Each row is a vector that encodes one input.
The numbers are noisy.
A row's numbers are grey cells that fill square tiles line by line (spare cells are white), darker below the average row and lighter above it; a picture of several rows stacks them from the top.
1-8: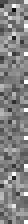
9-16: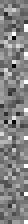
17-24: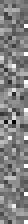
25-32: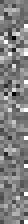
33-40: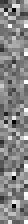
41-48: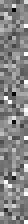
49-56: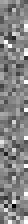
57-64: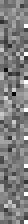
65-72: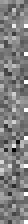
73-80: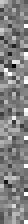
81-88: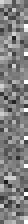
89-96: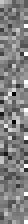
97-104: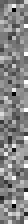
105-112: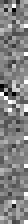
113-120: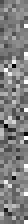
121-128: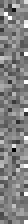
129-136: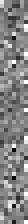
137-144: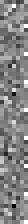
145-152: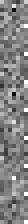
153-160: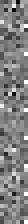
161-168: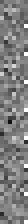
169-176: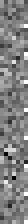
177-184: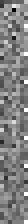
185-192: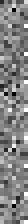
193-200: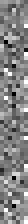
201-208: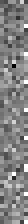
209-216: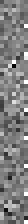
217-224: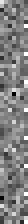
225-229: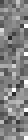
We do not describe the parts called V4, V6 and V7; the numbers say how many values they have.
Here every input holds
a point on a 9-point circle, together with either a point on a 9-point circle and a value of V7, or a point on each of two 5-point lines, a value of V4 and a value of V6.
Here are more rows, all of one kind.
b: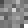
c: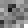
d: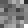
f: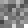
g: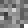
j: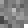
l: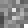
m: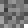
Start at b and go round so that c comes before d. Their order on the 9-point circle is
b, l, j, f, c, d, m, g.
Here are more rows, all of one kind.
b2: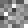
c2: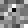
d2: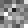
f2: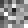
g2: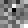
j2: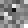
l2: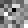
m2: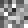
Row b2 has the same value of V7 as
c2 and d2.
